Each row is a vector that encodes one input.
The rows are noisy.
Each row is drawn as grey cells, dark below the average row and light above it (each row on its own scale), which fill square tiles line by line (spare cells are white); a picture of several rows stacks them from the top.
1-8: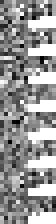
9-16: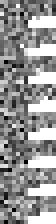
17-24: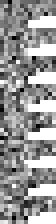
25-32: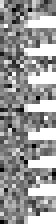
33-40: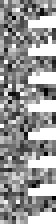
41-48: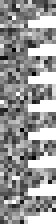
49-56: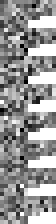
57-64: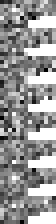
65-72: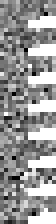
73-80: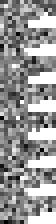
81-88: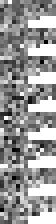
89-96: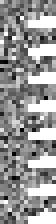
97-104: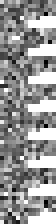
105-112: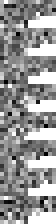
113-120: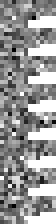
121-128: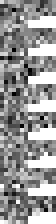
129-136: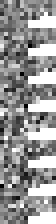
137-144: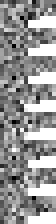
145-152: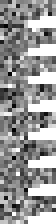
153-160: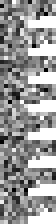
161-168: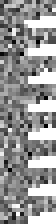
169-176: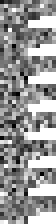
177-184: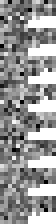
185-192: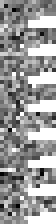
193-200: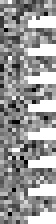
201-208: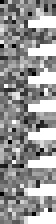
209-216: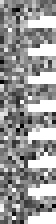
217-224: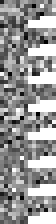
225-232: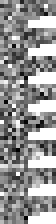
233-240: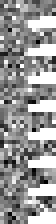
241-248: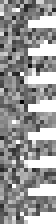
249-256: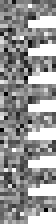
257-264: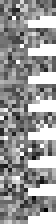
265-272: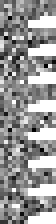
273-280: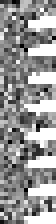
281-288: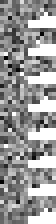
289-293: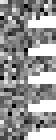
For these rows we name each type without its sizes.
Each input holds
a label, together with either a point on a circle, or a point on a line.
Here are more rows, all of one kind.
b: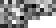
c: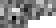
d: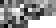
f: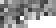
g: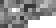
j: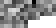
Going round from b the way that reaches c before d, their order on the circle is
b, c, f, j, g, d.
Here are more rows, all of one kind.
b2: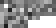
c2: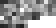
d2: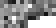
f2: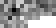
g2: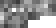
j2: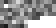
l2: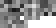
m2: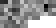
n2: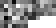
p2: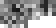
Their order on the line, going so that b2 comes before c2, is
j2, n2, f2, m2, b2, p2, l2, g2, c2, d2.
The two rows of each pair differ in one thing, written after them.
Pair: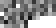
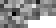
the label
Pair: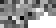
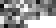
the label
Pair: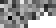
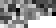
the label
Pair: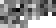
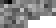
the place on the line
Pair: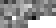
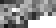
the label
